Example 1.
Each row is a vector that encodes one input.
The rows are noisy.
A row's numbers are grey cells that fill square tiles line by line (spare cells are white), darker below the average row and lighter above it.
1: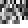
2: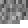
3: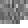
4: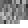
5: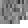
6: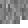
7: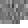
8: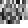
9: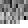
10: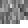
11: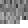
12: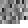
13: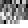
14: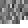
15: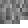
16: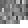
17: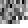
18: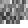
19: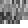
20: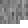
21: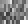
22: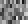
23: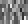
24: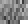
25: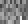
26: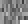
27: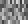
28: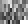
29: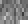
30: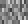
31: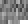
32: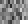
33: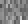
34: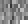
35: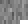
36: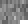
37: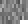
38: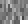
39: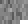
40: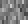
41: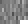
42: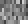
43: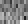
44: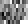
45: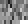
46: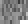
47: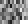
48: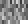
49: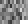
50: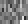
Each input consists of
one of 10 labels.
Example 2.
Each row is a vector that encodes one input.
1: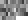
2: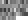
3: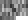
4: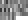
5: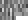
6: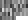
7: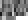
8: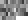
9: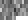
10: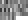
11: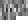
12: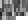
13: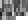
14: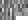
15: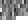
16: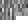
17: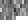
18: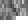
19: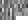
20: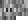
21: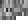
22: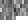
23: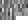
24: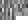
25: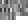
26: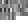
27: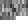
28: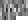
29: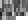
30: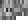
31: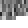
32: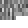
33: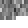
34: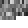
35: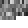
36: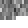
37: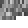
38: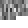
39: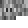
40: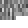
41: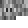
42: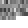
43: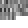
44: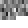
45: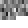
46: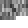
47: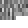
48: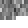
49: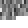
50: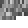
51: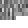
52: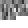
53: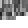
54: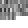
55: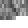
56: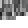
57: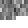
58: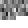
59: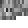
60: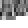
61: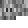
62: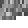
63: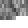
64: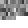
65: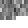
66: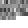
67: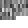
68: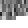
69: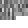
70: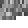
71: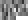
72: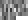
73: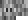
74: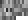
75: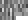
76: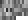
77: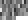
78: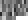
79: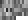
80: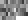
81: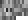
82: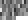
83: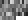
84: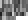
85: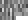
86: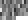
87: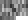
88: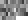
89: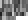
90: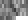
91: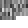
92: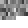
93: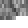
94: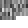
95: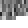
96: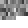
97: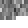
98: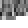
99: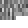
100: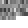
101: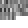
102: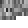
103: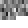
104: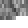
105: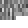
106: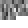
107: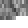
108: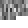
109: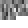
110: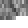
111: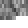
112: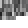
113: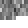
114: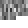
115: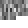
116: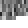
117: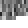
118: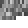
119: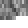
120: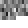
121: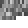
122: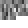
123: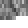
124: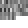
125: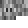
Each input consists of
a point on a 19-point line.
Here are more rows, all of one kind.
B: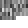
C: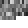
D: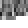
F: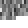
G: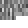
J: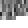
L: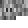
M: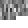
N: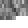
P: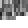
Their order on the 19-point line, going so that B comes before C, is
P, D, J, F, N, B, G, M, L, C.
